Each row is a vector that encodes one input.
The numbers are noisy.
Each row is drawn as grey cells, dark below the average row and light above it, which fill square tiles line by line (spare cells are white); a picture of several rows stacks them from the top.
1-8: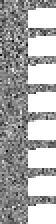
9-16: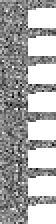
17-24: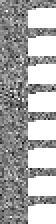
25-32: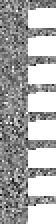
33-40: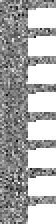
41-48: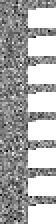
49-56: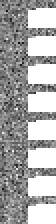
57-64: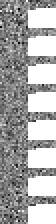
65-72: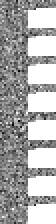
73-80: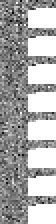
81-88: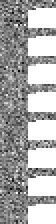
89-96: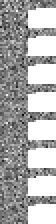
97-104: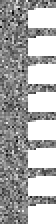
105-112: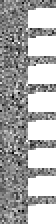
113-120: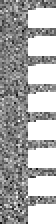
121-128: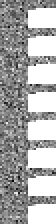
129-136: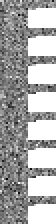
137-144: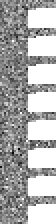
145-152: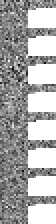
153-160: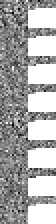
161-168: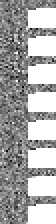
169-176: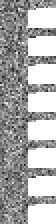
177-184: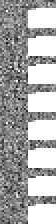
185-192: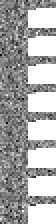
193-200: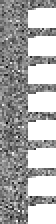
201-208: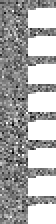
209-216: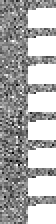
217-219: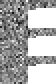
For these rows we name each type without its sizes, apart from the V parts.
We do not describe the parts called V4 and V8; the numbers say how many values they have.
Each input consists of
a point on a line, a true/false value, a value of V4 and a value of V8.
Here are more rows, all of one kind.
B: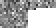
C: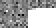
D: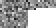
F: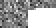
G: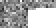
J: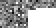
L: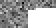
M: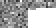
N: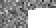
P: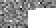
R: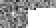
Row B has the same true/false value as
D, J and R.
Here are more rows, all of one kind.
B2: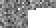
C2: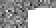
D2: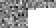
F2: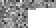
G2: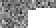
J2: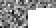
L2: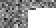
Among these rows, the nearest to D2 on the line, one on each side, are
B2 and F2.
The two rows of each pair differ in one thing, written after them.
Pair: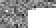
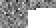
the true/false value
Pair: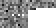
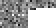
the value of V8
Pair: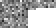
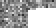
the value of V8
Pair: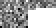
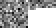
the value of V4
